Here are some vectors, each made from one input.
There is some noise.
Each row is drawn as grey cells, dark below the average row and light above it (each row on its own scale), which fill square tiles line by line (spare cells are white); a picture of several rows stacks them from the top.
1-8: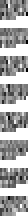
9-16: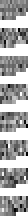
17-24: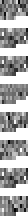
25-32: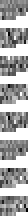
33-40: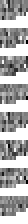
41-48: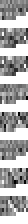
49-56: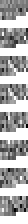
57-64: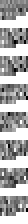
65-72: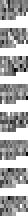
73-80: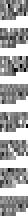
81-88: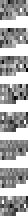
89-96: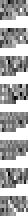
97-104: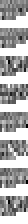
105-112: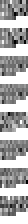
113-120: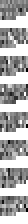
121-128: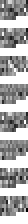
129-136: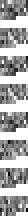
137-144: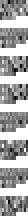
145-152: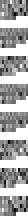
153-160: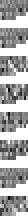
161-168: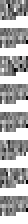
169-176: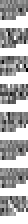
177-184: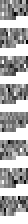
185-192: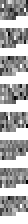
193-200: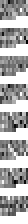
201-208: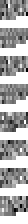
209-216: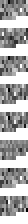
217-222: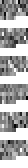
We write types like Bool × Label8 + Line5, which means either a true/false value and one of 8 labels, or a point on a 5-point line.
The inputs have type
Bool × Circle6 + Unit.
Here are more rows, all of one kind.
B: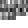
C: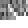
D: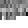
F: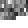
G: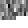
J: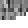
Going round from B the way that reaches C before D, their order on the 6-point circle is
B, C, J, G, D, F.
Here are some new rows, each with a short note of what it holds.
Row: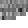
a point on a 6-point circle and a true/false value
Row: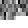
a fixed value
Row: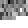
a point on a 6-point circle and a true/false value
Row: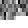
a fixed value
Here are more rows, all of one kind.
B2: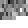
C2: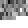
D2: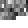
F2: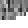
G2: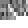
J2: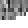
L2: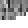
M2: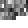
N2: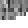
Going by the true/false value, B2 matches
C2 and G2.
